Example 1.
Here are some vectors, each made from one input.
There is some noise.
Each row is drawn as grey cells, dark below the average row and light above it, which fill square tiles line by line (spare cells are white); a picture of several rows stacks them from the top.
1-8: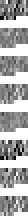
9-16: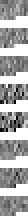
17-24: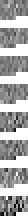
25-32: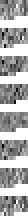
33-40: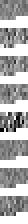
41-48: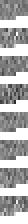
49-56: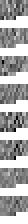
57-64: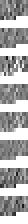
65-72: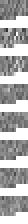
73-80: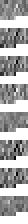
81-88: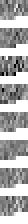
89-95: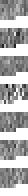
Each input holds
either a fixed value, or a node of a 13-node tree.
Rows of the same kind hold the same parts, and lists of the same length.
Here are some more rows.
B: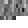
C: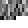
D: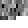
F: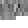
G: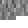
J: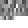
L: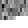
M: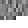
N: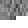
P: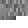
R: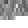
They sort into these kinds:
B, C, F, G, J, M, N, P, R
D, L

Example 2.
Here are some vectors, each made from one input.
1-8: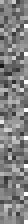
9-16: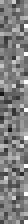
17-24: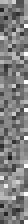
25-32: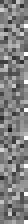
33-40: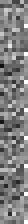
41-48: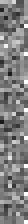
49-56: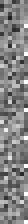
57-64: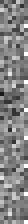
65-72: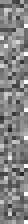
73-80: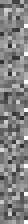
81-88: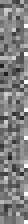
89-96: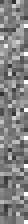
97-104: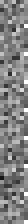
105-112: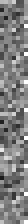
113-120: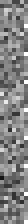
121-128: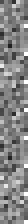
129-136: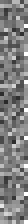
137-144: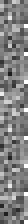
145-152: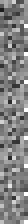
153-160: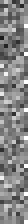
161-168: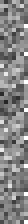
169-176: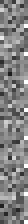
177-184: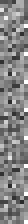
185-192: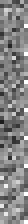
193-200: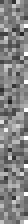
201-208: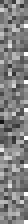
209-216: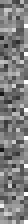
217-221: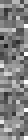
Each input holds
four true/false values.
